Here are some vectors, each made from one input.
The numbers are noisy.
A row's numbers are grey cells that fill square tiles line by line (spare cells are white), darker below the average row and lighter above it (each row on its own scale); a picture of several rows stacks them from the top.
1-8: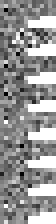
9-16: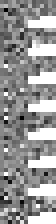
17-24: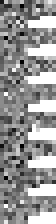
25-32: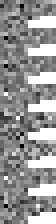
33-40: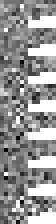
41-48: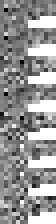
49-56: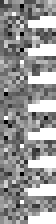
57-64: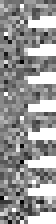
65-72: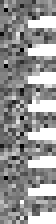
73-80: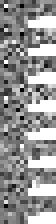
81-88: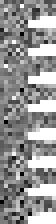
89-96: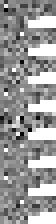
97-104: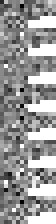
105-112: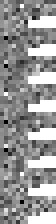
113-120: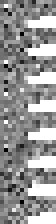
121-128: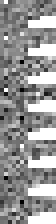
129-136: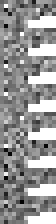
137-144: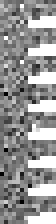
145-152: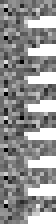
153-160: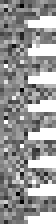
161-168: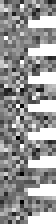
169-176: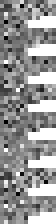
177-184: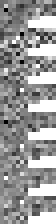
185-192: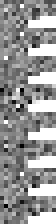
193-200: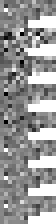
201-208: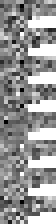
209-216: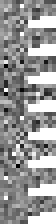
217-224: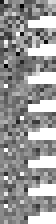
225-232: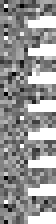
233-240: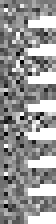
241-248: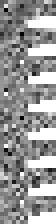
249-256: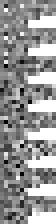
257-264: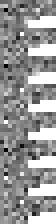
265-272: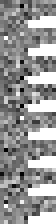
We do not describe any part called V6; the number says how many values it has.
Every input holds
a list of up to two items, each a true/false value and a value of V6.
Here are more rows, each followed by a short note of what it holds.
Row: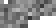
the empty list
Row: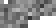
the empty list
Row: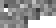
a list of one item
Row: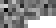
a list of two items
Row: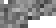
the empty list
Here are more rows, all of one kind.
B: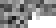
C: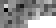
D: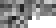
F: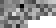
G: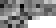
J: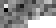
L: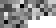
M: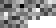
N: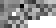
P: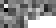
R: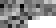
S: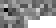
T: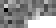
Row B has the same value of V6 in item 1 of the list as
C, D, J and T.
